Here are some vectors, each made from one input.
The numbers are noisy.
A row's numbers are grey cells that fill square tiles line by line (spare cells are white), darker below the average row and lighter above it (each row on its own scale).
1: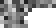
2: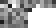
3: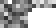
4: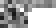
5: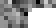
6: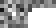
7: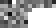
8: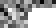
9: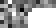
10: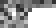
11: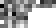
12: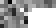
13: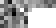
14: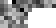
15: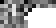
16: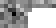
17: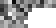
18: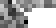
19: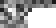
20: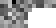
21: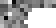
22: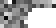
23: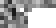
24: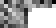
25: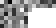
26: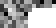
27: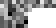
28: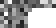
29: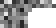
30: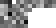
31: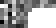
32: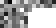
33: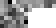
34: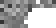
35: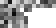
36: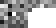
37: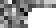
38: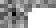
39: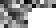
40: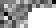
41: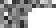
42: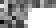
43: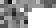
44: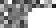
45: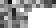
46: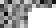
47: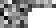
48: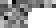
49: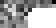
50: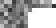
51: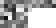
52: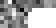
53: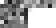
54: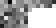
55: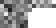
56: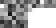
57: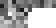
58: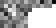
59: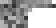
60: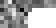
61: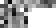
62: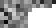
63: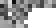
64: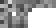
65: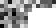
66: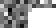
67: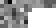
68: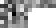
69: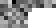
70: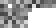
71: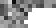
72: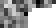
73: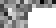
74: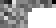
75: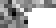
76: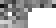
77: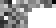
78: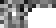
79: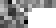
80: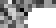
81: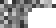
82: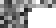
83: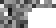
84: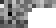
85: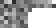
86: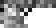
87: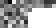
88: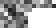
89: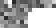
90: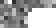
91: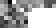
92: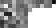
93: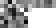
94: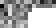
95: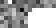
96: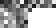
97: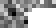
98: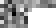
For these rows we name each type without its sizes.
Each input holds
a label, together with either a label, or four true/false values.
